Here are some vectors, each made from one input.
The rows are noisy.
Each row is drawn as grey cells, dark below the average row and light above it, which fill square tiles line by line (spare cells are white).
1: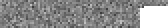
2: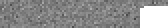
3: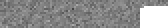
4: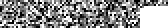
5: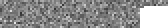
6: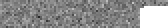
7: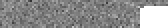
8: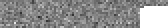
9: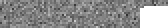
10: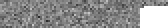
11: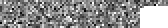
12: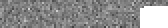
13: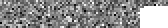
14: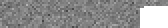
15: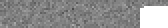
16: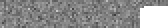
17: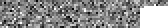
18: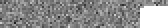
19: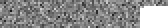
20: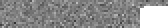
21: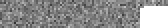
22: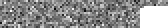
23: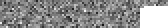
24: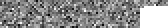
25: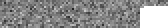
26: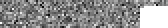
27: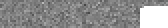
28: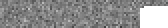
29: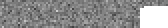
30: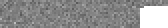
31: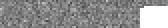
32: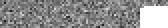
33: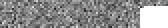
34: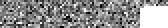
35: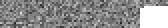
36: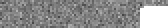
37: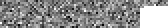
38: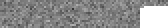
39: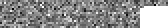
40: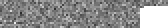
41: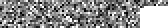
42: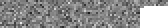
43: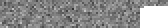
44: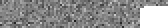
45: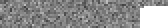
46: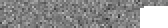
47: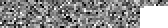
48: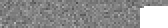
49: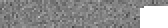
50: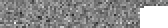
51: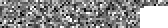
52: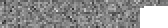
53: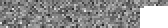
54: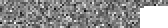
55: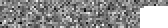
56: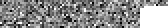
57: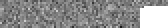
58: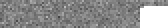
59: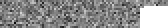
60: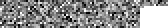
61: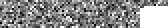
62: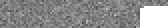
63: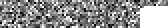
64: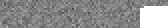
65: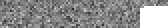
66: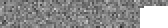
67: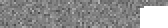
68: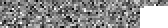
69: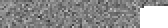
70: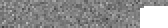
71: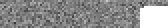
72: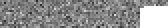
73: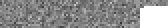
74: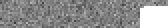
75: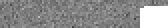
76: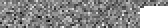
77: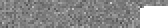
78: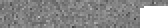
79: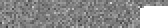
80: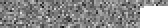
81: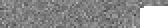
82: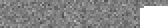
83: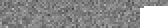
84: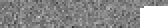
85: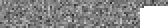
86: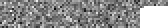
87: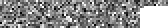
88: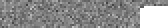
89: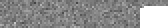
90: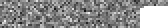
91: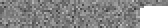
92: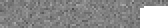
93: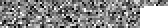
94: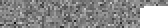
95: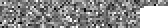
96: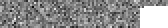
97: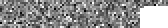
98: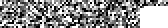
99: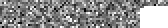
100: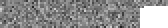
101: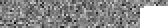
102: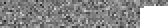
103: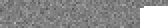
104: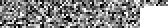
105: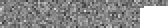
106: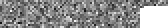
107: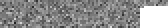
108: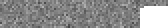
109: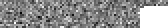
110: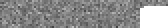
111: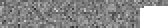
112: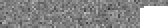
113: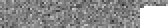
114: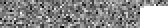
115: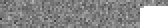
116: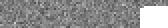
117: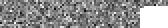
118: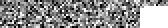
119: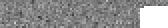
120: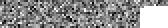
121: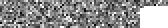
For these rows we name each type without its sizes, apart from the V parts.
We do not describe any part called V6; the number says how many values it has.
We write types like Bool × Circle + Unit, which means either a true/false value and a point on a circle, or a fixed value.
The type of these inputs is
Bool × (Label × Line + V6).
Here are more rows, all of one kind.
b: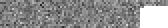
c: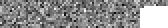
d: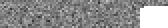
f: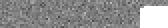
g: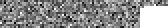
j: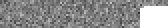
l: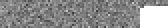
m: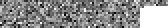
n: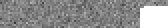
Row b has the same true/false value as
f, j and n.
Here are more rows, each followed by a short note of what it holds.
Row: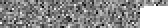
a label, a point on a line and a true/false value
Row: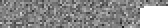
a label, a point on a line and a true/false value
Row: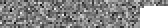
a label, a point on a line and a true/false value
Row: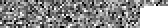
a label, a point on a line and a true/false value
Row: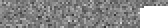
a true/false value and a value of V6
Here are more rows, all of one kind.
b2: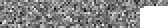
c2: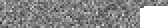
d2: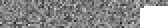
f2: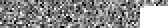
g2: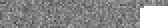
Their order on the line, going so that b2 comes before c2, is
g2, f2, b2, c2, d2.
